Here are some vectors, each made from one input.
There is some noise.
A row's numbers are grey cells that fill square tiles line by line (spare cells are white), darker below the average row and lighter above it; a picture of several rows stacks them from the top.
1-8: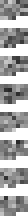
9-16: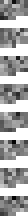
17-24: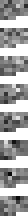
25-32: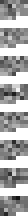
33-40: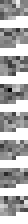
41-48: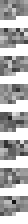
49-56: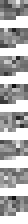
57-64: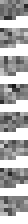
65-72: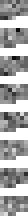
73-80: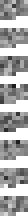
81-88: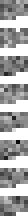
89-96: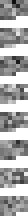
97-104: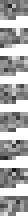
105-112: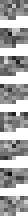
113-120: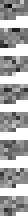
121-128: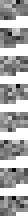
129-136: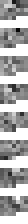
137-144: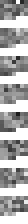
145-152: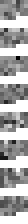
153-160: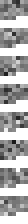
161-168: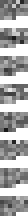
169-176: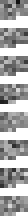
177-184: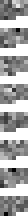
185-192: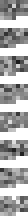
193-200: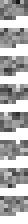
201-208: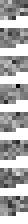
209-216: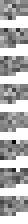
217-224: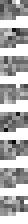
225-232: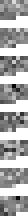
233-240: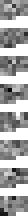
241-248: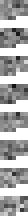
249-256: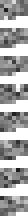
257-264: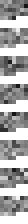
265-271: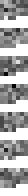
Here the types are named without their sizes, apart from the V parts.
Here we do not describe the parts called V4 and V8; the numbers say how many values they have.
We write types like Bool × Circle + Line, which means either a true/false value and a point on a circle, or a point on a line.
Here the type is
((Bool × Bool × Bool × Bool + Line) × V4 + V8) × Tree.
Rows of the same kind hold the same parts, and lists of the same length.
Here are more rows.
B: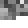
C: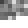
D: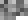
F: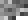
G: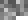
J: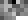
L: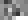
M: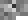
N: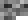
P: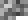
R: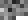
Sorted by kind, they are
B, F, P, R
C, D, L, N
G, J, M

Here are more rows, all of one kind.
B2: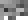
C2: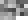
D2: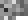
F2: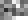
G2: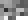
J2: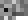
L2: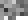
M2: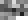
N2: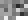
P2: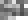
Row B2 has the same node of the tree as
C2, G2 and N2.
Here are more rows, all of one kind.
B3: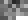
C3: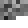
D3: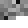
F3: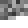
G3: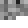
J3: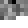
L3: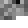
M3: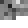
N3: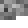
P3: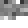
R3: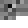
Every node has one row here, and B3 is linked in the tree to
J3 and L3.
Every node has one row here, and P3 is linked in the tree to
G3 and N3.
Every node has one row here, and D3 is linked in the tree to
F3 and G3.
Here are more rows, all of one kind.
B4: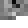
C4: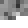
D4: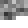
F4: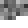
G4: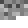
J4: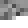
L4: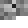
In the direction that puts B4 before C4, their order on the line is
G4, J4, B4, L4, C4, D4, F4.
